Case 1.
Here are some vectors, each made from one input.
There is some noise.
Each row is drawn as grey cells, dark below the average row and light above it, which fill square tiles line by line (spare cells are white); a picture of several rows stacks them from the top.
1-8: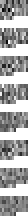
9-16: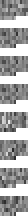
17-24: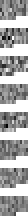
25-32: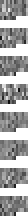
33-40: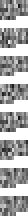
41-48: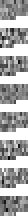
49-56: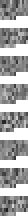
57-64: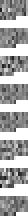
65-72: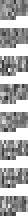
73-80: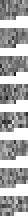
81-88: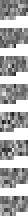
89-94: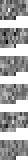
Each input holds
a point on a 6-point line, together with either a point on a 6-point line, or three true/false values.
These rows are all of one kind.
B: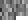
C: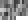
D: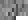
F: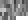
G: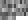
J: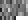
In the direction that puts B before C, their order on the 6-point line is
J, B, D, G, F, C.
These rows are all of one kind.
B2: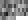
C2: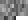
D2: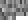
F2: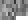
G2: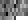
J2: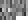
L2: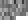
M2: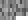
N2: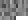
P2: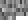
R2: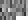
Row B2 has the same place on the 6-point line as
L2 and N2.
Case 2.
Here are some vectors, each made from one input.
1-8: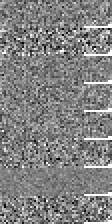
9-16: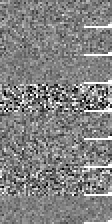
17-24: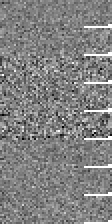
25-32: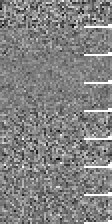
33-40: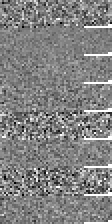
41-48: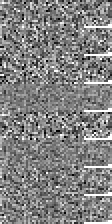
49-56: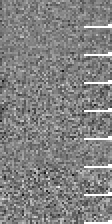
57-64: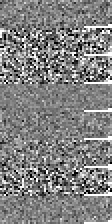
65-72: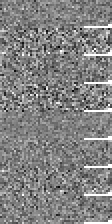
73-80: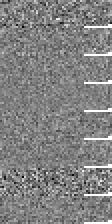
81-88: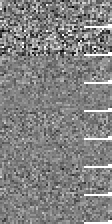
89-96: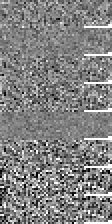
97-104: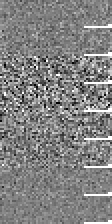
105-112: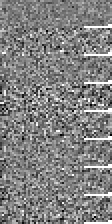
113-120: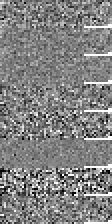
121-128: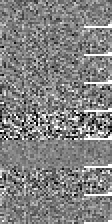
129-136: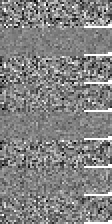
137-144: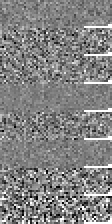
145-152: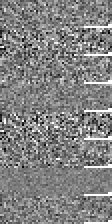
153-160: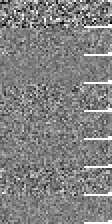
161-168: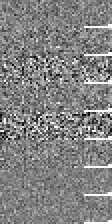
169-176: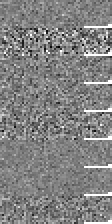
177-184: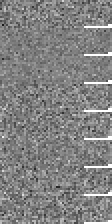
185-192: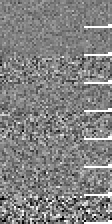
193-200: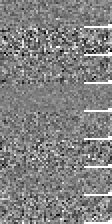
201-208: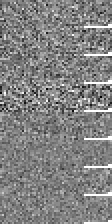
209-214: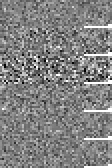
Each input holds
a point on a 15-point line and a true/false value, together with either a fixed value, or a node of a 17-node tree.
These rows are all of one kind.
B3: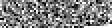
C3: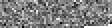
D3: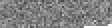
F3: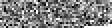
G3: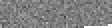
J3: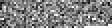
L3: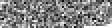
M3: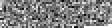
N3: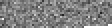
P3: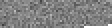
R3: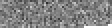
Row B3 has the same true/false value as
C3, G3, L3 and P3.
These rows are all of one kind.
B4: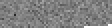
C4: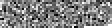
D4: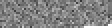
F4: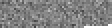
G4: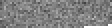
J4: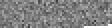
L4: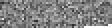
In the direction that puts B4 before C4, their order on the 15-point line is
D4, F4, L4, B4, J4, G4, C4.
